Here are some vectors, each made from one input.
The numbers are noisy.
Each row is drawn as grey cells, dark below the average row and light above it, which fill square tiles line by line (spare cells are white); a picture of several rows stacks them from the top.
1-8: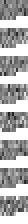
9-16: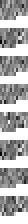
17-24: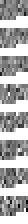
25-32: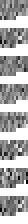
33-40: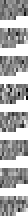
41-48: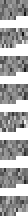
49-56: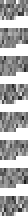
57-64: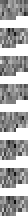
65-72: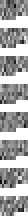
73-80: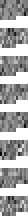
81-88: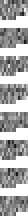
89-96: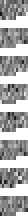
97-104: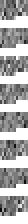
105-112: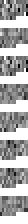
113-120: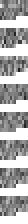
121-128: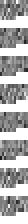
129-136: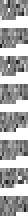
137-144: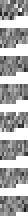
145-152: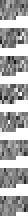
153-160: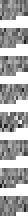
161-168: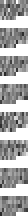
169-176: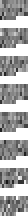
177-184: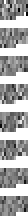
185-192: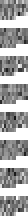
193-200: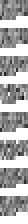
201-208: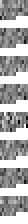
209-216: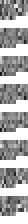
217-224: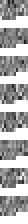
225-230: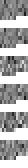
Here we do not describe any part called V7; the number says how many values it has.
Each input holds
either a point on an 8-point line and a value of V7, or a list of up to three points on a 5-point line.
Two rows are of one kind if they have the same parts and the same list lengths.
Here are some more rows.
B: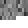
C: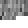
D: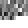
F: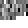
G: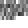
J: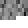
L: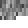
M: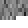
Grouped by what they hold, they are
B, J, M
C
D, G
F
L

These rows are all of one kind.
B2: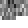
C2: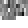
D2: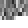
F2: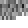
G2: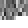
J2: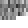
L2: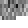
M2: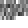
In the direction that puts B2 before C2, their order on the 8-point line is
D2, G2, M2, F2, J2, L2, B2, C2.
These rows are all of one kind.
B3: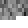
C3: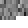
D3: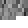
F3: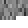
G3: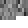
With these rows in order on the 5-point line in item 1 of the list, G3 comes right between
C3 and D3.
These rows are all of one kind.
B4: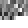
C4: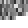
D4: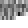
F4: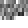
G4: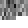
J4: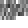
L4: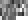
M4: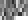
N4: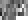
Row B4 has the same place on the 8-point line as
F4 and M4.
